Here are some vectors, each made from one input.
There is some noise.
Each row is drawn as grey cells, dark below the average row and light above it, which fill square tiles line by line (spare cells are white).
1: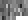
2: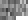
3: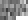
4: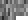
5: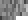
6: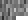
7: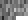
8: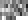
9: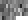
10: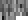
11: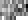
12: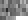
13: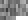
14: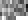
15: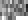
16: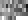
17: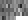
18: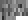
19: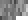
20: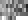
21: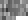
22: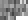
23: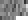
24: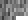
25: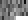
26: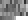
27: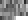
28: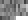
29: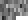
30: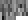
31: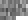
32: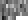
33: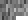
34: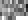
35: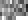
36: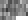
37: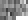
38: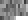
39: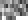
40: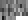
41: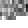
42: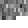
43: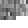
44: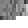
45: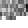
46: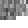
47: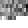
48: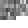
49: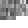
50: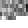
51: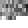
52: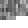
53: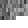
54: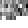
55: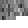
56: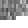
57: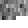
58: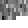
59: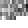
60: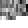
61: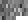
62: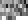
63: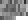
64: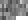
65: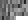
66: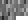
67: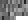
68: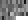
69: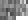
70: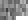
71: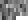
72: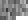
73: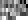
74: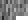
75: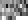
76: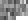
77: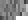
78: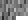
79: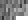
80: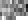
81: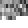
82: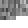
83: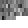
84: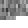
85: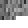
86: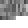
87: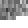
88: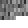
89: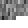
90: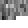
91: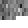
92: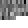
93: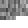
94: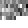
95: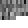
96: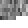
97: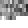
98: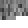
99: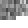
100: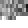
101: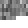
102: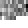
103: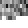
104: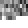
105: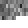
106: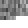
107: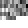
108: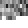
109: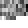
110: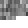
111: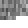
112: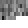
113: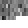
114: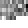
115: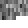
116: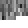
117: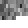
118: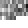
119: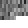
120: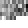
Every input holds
a point on an 11-point line and three true/false values.
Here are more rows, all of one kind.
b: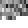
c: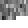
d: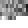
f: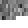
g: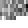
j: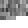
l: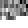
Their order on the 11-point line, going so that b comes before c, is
b, d, j, l, f, g, c.
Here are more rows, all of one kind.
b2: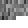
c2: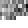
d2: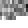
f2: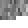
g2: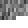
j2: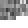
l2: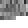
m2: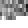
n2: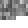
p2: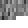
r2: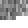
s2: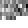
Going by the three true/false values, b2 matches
g2 and p2.
